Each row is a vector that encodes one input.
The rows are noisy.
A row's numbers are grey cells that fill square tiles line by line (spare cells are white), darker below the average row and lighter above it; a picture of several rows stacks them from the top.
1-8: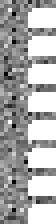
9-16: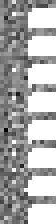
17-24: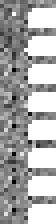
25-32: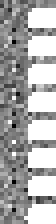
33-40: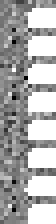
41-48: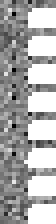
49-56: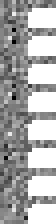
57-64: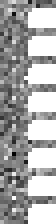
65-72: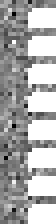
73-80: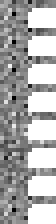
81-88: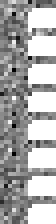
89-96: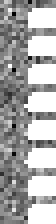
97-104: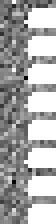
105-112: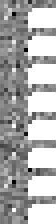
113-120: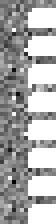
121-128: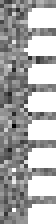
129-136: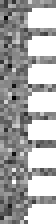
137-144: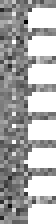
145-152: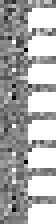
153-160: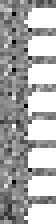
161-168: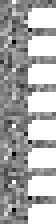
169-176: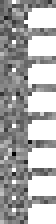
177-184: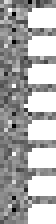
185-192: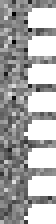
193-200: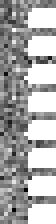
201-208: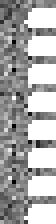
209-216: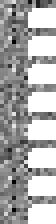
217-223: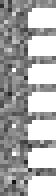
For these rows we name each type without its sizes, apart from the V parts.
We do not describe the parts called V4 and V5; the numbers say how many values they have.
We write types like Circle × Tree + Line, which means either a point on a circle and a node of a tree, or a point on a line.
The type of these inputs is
(Bool × (Line + V4) + V5) × (Tree + Unit).
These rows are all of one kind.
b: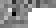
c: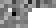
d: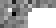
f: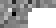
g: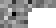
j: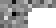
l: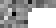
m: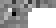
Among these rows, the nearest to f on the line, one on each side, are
g and l.
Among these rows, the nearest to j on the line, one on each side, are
d and g.
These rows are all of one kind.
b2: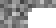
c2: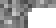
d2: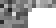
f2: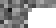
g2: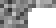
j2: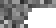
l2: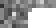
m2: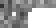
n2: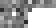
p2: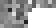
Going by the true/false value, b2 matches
j2, l2, m2 and n2.
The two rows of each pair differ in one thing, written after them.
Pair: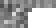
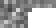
the place on the line
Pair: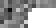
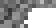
the true/false value
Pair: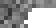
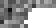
the true/false value
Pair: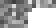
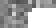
the place on the line
